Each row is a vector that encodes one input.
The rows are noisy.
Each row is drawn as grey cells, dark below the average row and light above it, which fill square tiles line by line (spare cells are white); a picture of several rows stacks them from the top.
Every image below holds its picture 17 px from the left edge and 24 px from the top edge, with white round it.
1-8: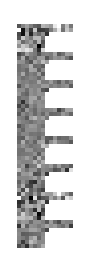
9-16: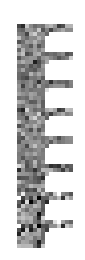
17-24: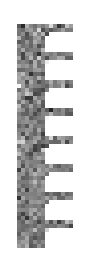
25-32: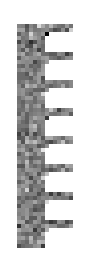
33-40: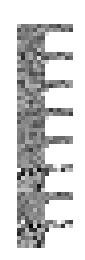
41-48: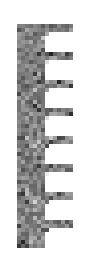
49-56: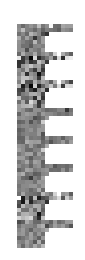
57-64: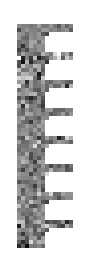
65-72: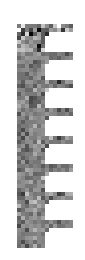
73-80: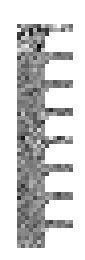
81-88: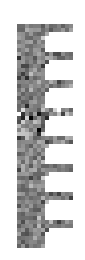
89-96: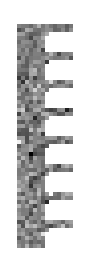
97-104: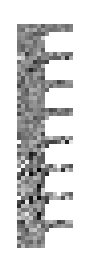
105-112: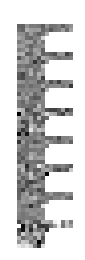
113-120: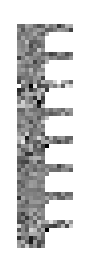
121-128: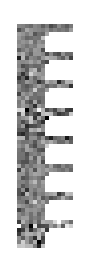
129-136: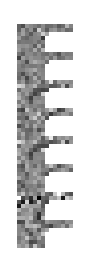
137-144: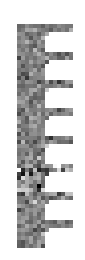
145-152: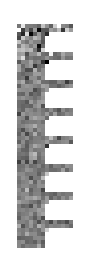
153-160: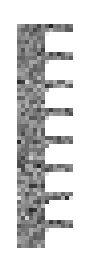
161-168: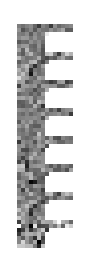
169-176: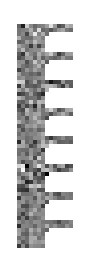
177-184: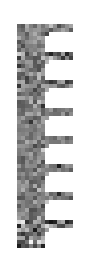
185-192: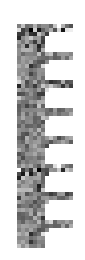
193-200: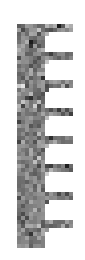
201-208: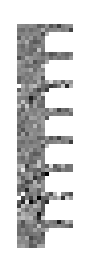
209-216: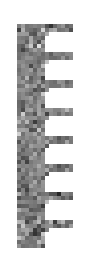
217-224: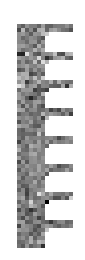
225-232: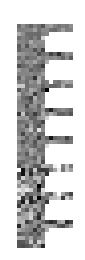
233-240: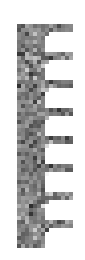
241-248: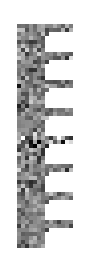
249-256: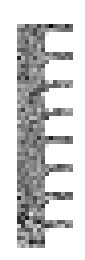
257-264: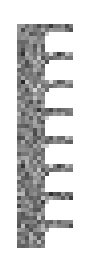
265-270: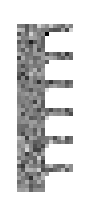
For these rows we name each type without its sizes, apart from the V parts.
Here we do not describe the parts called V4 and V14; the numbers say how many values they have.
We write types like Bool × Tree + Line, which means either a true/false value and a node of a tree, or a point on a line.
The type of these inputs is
Bool × V4 + Label × (Line + V14).
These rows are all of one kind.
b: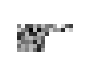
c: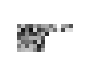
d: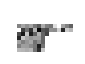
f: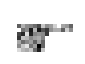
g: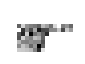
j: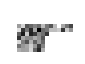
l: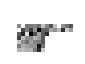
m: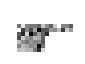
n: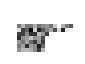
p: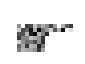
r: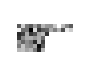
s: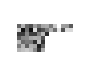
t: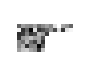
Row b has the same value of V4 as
f and r.
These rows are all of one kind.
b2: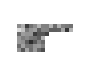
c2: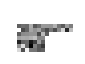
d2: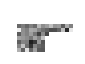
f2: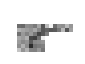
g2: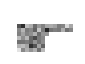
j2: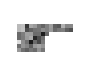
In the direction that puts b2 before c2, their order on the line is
g2, f2, j2, b2, d2, c2.
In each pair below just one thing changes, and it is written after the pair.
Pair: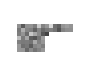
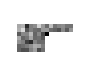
the place on the line
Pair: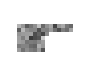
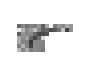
the place on the line
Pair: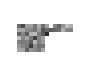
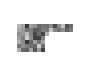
the label
